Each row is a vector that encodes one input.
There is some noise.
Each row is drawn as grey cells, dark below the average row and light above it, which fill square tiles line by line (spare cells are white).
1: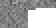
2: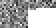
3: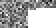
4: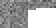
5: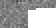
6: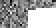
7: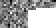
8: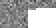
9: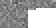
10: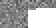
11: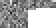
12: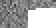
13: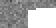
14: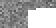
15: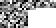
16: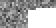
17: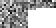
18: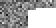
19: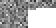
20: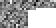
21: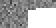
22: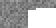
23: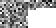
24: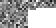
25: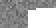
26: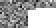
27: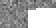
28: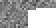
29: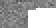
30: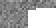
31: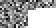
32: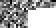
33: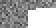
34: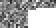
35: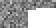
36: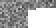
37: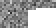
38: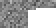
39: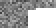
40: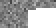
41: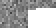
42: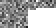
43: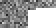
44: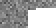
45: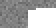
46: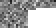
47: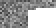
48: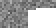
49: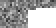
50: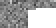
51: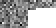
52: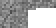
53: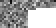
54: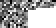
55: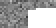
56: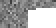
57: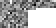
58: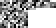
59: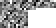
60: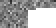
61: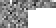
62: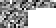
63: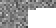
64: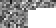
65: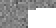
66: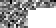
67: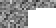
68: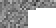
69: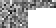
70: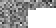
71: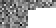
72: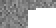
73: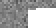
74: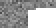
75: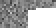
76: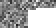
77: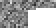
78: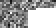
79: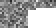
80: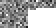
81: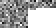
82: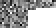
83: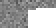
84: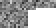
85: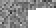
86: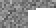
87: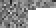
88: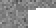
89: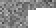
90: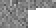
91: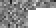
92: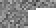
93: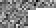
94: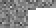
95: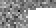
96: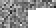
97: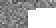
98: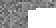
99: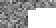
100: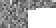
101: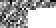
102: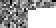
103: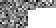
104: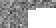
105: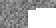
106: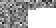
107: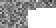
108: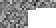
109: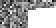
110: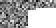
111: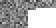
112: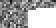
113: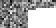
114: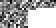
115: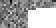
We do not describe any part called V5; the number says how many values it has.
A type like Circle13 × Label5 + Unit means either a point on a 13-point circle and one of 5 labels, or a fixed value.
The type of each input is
List2(Bool × V5).
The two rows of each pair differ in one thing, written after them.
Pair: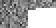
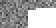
the value of V5 in item 2 of the list
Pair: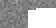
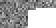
the true/false value in item 1 of the list
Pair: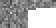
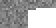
the true/false value in item 2 of the list
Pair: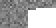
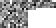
the value of V5 in item 2 of the list
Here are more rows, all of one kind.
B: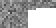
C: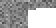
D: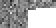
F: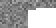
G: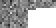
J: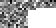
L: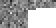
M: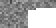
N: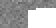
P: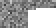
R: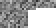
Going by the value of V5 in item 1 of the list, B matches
C, F, M and P.
